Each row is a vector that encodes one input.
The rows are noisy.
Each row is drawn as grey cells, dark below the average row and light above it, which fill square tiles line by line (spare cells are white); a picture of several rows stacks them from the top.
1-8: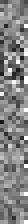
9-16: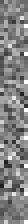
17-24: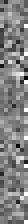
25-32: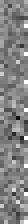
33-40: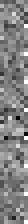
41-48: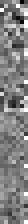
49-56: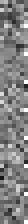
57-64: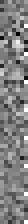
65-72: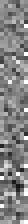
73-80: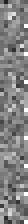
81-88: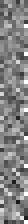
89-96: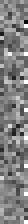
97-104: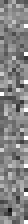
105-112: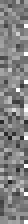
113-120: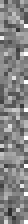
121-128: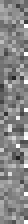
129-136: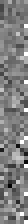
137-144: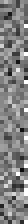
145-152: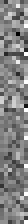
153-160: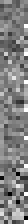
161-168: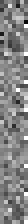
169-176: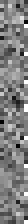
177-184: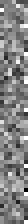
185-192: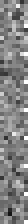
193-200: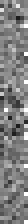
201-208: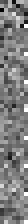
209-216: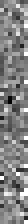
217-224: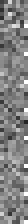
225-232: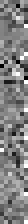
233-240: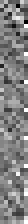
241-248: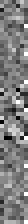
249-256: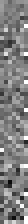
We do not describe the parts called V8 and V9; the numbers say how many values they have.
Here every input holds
a point on a 10-point line, together with either one of 6 labels, or a value of V8 and a value of V9.
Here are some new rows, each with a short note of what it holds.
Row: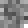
a point on a 10-point line, a value of V8 and a value of V9
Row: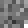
one of 6 labels and a point on a 10-point line
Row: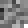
one of 6 labels and a point on a 10-point line
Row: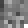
one of 6 labels and a point on a 10-point line
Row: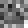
one of 6 labels and a point on a 10-point line
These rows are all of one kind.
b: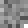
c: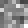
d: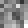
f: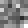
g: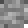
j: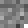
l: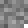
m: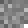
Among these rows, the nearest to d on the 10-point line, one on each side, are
l and m.
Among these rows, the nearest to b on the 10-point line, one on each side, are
f and j.
